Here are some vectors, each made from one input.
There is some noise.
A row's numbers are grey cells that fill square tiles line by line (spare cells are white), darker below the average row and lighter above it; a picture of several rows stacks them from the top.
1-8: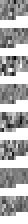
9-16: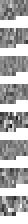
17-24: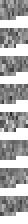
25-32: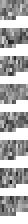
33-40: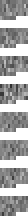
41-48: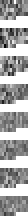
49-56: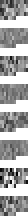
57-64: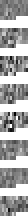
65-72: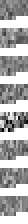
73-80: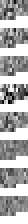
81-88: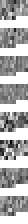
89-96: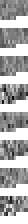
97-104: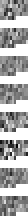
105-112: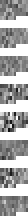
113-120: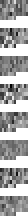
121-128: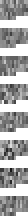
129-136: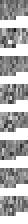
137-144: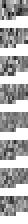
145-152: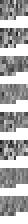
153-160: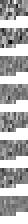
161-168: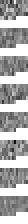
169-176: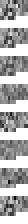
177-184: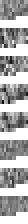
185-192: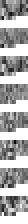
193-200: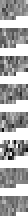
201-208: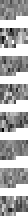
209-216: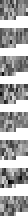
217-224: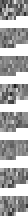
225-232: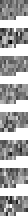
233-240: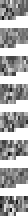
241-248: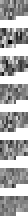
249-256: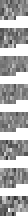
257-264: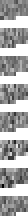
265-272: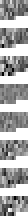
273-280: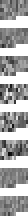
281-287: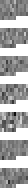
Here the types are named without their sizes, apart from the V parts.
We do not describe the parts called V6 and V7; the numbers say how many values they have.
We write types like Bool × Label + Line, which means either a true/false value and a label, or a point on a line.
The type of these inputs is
(Bool × V6 + V7) × Label.
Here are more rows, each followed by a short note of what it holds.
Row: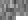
a label and a value of V7
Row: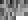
a label and a value of V7
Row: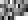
a label, a true/false value and a value of V6
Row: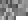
a label, a true/false value and a value of V6
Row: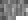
a label and a value of V7
